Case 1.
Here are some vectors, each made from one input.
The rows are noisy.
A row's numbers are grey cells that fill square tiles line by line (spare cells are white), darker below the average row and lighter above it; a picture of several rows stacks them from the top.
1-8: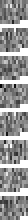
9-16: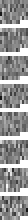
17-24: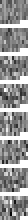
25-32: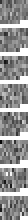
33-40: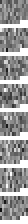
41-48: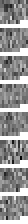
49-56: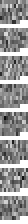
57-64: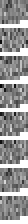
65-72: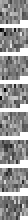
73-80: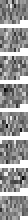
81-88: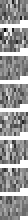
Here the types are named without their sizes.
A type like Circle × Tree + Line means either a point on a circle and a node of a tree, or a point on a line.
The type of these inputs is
Bool × Bool × Bool + Circle.
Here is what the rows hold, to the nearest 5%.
About 40% of them hold a point on a circle. The rest hold three true/false values.
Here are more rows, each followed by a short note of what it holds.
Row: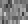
three true/false values
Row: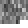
three true/false values
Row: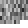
a point on a circle
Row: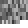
a point on a circle
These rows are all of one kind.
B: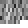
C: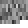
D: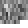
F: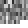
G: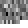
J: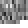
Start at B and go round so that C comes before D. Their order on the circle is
B, F, J, C, G, D.
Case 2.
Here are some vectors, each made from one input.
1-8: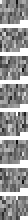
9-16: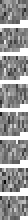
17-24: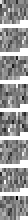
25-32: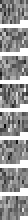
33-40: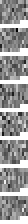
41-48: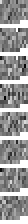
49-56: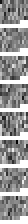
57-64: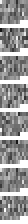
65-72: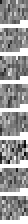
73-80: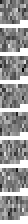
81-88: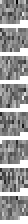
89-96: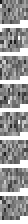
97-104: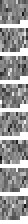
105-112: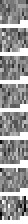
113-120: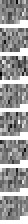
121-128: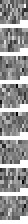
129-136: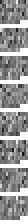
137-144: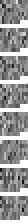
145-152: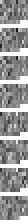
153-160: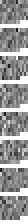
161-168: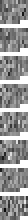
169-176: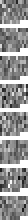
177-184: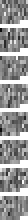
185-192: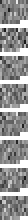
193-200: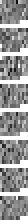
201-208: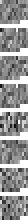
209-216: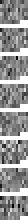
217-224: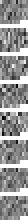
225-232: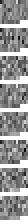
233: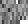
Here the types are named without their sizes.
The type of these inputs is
Bool × Label.
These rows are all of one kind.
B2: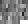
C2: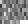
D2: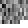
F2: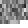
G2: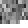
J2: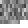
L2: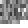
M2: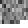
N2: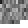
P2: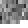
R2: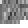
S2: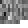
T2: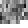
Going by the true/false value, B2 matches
D2, M2, N2 and S2.
